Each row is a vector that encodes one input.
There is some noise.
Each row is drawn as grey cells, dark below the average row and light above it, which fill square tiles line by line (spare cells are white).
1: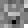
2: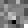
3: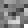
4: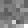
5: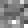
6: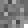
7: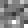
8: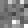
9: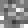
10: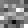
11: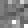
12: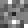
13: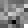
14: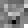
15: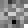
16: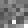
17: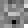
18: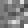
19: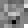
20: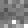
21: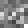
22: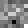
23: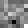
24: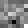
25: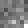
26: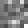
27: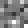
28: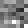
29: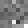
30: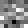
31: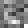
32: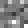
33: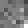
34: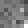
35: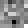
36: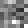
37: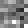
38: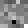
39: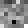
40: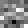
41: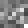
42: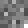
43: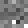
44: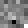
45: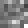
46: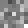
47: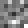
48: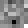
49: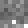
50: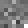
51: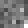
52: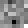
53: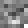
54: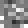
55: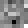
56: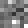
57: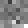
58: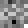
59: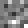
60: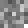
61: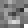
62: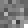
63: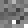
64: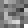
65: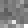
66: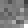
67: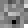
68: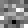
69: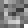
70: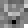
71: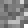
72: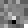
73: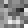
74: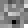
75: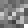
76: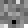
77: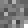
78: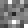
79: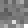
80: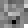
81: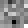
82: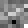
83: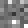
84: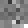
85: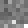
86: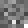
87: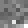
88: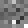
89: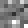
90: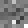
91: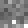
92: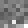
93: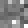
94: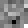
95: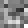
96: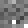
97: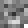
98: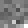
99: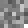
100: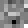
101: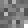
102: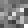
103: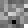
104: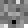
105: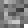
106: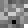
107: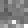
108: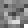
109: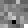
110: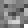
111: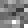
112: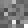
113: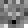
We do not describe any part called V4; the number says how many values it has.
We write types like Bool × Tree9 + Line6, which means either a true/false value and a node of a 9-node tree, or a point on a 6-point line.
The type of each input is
Bool × (Line8 + V4).
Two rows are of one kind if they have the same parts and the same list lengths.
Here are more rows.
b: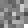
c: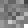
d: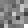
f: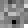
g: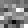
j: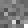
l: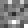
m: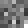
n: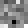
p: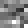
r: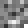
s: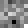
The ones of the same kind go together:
b, d, f, g, n, s
c, j, l, m, p, r

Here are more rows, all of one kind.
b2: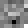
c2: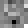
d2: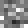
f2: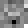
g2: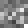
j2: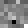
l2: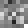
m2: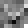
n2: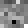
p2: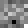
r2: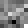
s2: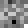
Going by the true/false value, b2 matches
c2, d2, f2 and m2.
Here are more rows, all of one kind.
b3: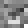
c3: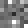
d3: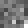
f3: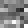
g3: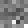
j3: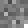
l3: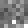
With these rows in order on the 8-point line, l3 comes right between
c3 and d3.
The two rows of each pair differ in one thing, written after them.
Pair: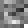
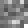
the place on the 8-point line
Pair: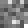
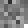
the place on the 8-point line
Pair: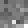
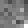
the true/false value
